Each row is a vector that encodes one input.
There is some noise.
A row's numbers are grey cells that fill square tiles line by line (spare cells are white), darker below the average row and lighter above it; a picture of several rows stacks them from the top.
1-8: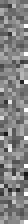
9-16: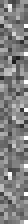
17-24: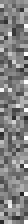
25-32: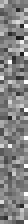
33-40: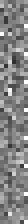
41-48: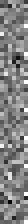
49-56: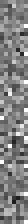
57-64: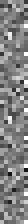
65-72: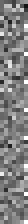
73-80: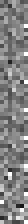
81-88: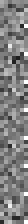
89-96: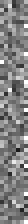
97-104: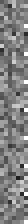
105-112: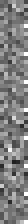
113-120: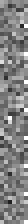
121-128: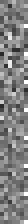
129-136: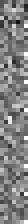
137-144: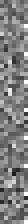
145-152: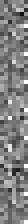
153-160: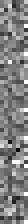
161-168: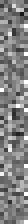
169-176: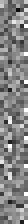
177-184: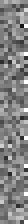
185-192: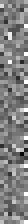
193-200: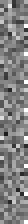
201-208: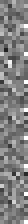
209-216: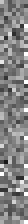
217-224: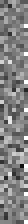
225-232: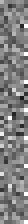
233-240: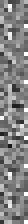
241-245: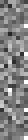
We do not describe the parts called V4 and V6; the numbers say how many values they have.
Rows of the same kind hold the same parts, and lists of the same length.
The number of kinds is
3.
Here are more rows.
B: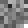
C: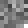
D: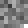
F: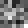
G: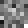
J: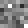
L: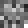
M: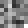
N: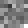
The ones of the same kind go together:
B, C, D, N
F, G, L, M
J

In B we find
a point on a 12-point line.
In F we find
a value of V4.
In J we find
a true/false value and a value of V6.
